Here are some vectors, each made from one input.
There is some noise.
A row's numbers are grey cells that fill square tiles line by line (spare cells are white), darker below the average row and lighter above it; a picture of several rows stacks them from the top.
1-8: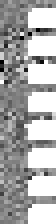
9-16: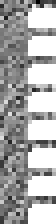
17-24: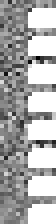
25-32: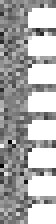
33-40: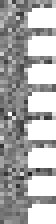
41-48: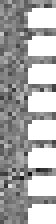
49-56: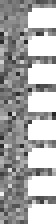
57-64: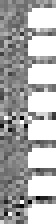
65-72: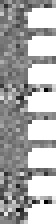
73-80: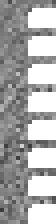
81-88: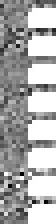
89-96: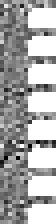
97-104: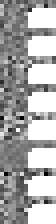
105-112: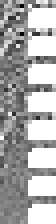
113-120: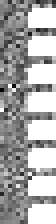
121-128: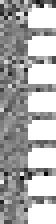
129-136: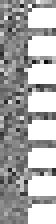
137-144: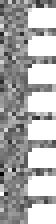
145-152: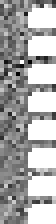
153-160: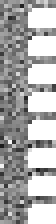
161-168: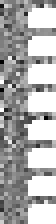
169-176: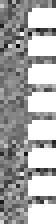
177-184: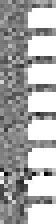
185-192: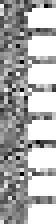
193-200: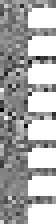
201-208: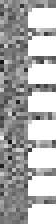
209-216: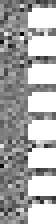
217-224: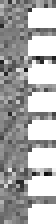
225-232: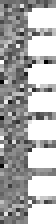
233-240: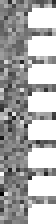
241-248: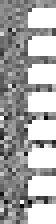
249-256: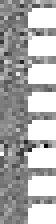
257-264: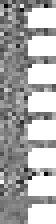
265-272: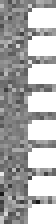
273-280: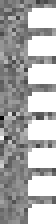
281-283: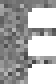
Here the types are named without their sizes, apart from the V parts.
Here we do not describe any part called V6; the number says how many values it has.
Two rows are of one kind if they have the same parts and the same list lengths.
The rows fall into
6 kinds.
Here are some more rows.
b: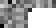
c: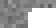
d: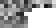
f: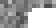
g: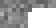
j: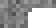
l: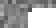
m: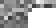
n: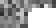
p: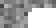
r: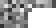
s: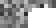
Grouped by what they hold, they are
b, g, l
c, d, m
f, r
j
n, s
p

